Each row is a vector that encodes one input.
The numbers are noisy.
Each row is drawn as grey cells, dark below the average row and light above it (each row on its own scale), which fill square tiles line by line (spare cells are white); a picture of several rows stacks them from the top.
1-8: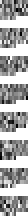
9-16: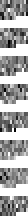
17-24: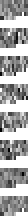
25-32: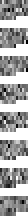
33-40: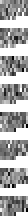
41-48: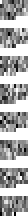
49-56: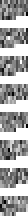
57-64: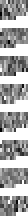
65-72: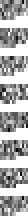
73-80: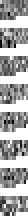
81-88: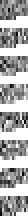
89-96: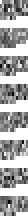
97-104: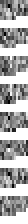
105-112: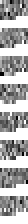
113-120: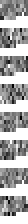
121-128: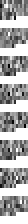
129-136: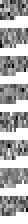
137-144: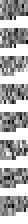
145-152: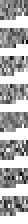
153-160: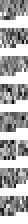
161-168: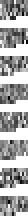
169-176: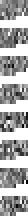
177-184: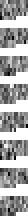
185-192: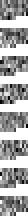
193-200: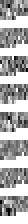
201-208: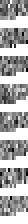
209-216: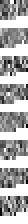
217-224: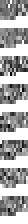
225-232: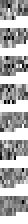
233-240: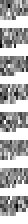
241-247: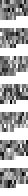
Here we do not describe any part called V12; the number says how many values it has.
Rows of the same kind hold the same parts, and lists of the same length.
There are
2 kinds of row.
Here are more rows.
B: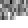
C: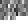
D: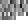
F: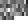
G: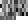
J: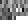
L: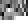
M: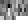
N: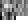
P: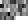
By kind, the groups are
B, C, F, L, M, P
D, G, J, N

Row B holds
a point on an 8-point line and a value of V12.
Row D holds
a point on a 5-point circle and a value of V12.
